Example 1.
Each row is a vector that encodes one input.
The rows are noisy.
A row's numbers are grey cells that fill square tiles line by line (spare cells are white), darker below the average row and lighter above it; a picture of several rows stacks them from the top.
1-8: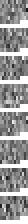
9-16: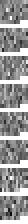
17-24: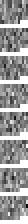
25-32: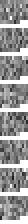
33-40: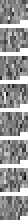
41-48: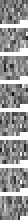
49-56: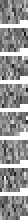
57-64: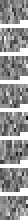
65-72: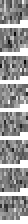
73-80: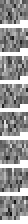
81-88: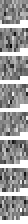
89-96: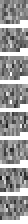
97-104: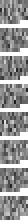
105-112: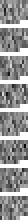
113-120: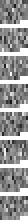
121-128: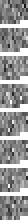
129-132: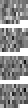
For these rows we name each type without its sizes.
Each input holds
a point on a circle, a label and a true/false value.
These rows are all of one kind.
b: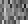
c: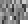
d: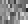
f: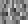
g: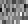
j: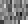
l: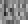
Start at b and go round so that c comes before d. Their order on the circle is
b, f, l, j, c, d, g.
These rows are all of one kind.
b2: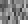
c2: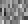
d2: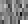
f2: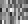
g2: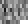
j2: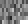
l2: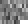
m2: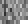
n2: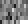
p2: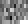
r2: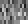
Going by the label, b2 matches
j2, l2, n2 and p2.
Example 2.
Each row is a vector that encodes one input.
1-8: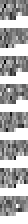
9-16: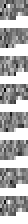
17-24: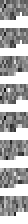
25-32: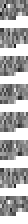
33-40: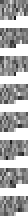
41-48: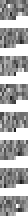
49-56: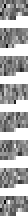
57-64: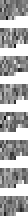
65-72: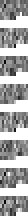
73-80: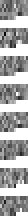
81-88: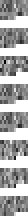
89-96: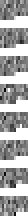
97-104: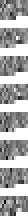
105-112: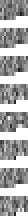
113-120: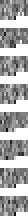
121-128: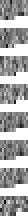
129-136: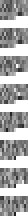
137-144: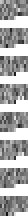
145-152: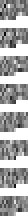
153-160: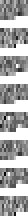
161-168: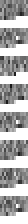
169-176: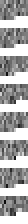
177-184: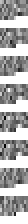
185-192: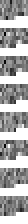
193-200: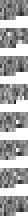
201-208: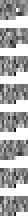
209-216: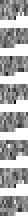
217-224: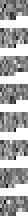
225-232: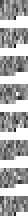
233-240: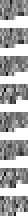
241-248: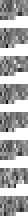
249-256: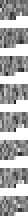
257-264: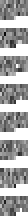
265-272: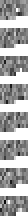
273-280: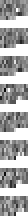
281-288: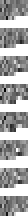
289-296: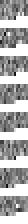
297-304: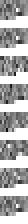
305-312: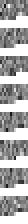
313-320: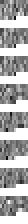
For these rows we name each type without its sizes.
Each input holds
either a point on a circle and a true/false value, or a label.
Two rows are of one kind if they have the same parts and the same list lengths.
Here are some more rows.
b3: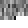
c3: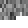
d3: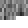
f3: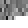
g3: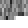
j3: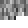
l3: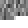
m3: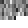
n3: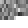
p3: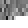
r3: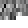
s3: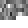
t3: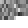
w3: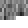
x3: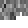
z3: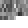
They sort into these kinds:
b3, c3, j3, m3, r3, s3, x3
d3, f3, g3, l3, n3, p3, t3, w3, z3

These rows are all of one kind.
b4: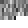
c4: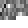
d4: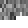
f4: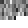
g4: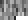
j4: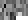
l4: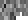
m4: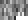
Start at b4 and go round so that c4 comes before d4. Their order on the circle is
b4, f4, m4, c4, g4, d4, l4, j4.
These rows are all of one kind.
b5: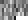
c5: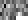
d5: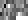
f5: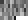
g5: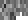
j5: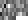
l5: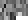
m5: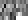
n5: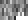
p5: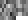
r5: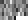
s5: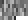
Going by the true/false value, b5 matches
f5, n5, r5 and s5.
